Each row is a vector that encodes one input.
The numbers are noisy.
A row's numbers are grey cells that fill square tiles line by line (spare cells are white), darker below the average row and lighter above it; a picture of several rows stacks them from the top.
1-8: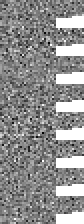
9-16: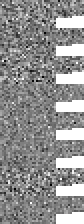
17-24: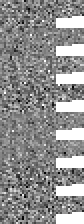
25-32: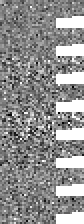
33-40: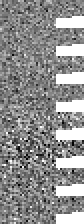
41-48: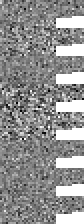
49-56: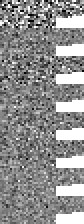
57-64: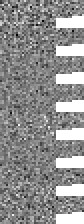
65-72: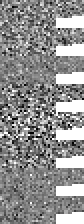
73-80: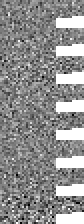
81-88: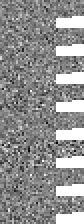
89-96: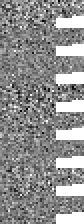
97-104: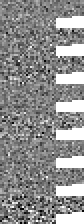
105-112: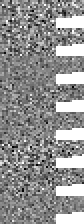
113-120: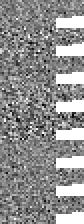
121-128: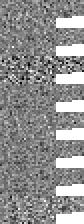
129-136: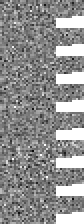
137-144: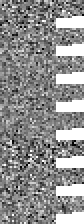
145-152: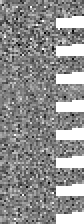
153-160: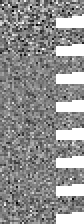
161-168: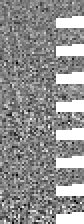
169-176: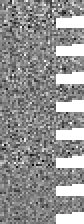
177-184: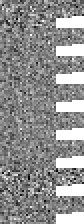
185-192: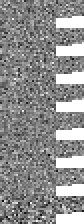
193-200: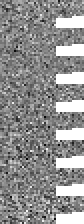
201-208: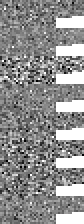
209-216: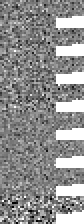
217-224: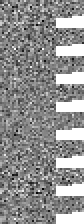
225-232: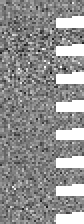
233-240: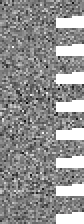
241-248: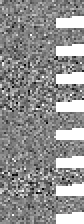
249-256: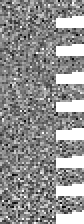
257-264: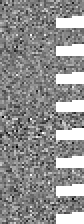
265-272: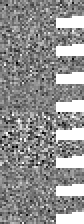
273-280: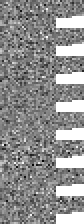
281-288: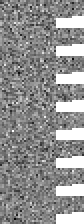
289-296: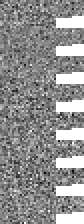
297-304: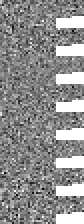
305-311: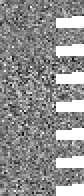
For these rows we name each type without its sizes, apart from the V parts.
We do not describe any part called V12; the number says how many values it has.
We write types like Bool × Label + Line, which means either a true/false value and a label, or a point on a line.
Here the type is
(Circle + Unit) × Line + V12.
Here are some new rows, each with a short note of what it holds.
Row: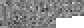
a point on a line
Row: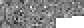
a point on a line
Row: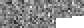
a point on a line
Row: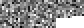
a point on a circle and a point on a line
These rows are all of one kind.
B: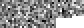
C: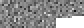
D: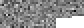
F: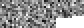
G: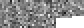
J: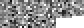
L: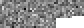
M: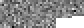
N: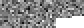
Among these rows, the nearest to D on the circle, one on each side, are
F and M.
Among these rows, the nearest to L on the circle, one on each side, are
F and G.
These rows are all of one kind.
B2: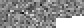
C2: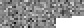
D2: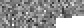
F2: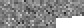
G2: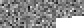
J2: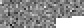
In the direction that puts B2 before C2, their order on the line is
B2, D2, F2, G2, J2, C2.
